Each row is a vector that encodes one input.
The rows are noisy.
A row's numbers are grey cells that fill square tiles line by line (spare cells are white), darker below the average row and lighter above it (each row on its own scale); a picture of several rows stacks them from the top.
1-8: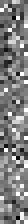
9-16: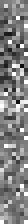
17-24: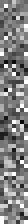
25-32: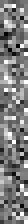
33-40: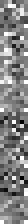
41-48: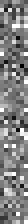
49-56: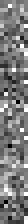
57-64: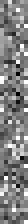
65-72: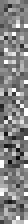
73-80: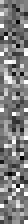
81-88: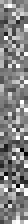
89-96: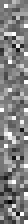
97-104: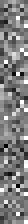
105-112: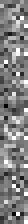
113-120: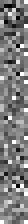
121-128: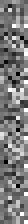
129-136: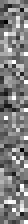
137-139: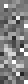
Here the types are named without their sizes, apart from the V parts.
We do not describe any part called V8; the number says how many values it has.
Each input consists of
either a fixed value, or a label, a true/false value and a value of V8.
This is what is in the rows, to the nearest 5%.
About 5% of them hold a fixed value. The rest hold a label, a true/false value and a value of V8.
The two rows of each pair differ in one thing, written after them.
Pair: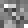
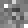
the label
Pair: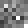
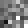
the true/false value
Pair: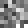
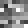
the value of V8
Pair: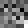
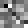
the label
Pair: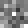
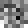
the true/false value
